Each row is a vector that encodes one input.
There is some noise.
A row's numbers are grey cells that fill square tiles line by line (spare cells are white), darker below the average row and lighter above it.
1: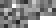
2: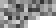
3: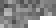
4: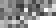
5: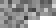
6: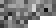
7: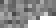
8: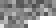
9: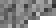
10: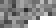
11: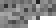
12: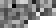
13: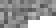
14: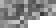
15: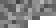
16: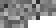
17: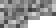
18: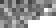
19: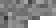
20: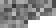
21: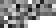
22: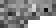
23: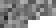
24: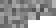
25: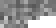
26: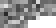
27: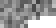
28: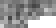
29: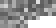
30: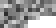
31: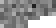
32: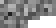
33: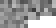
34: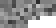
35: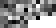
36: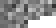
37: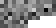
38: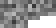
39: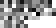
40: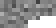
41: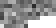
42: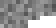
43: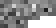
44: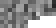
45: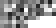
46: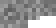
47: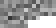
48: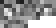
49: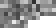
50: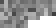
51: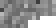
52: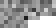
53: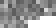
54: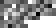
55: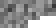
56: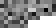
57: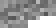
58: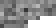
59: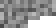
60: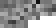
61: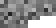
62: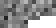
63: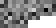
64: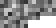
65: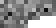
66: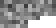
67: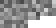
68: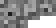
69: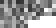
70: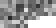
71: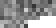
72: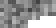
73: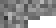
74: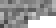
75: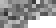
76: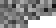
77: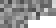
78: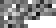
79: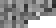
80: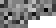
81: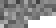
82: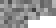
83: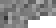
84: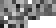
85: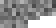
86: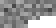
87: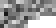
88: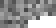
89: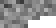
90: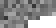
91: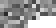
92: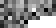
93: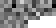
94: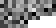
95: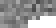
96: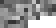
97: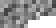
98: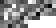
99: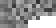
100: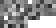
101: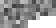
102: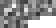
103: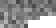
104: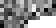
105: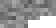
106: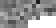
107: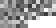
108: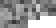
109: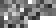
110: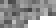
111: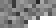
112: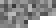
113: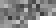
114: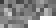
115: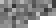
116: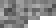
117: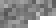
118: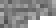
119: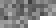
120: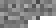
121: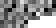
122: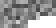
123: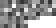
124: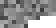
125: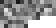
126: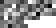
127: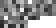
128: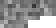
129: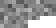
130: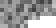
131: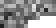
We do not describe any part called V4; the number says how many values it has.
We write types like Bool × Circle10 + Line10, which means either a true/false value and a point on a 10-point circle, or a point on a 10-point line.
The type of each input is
List3(Bool × V4).
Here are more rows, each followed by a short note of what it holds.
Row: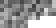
a list of two items
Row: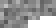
a list of two items
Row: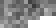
a list of three items
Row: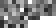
the empty list
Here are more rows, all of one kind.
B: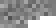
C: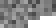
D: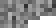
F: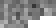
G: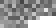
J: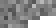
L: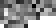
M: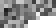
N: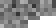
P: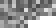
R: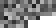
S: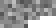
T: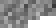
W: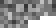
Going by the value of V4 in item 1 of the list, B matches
C, G and T.
